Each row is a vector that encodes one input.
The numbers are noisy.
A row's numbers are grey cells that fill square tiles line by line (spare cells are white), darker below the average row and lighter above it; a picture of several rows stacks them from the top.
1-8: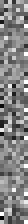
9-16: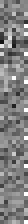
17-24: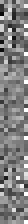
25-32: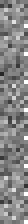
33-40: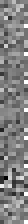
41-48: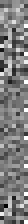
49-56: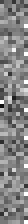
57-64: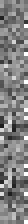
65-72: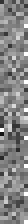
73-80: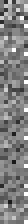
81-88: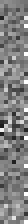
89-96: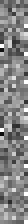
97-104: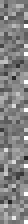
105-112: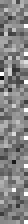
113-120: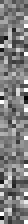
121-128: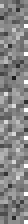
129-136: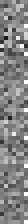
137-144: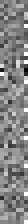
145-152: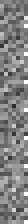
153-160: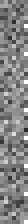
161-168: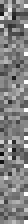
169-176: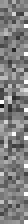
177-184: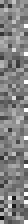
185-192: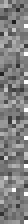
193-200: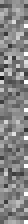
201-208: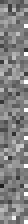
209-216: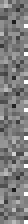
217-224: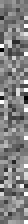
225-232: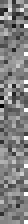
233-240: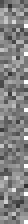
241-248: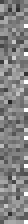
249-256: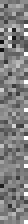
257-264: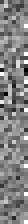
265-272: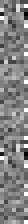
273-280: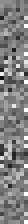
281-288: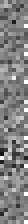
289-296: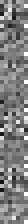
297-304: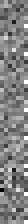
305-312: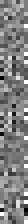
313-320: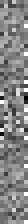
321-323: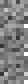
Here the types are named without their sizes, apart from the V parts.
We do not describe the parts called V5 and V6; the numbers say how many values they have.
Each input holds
either a value of V5 and a value of V6, or a list of points on a circle.
